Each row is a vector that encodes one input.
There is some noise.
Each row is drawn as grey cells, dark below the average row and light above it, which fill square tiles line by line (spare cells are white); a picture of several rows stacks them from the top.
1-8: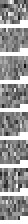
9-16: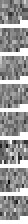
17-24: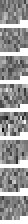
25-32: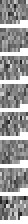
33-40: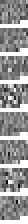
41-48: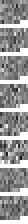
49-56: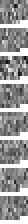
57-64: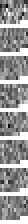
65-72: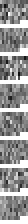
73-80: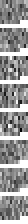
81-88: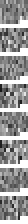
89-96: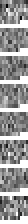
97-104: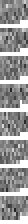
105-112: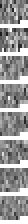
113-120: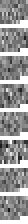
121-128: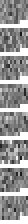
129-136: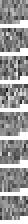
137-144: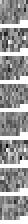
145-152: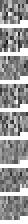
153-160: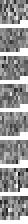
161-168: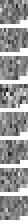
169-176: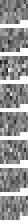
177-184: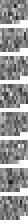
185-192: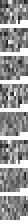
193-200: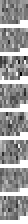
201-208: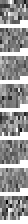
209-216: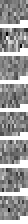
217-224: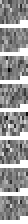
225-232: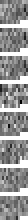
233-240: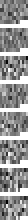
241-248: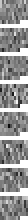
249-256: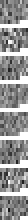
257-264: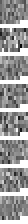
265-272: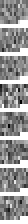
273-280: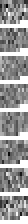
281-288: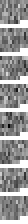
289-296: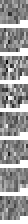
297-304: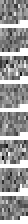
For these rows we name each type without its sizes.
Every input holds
a point on a line, together with either a point on a line, or a node of a tree and four true/false values.
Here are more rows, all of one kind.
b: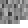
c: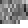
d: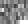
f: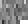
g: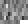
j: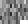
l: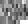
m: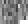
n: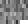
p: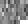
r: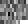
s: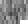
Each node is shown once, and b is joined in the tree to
f and g.
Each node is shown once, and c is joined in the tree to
p and s.
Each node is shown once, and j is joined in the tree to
f and p.
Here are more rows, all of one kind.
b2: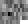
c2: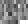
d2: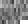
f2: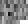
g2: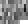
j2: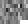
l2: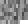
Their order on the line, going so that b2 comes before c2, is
j2, b2, d2, g2, l2, c2, f2.
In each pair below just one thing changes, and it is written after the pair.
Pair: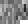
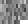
the place on the line
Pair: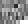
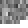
the place on the line
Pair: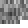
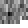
the place on the line
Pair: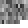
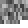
one of the four true/false values
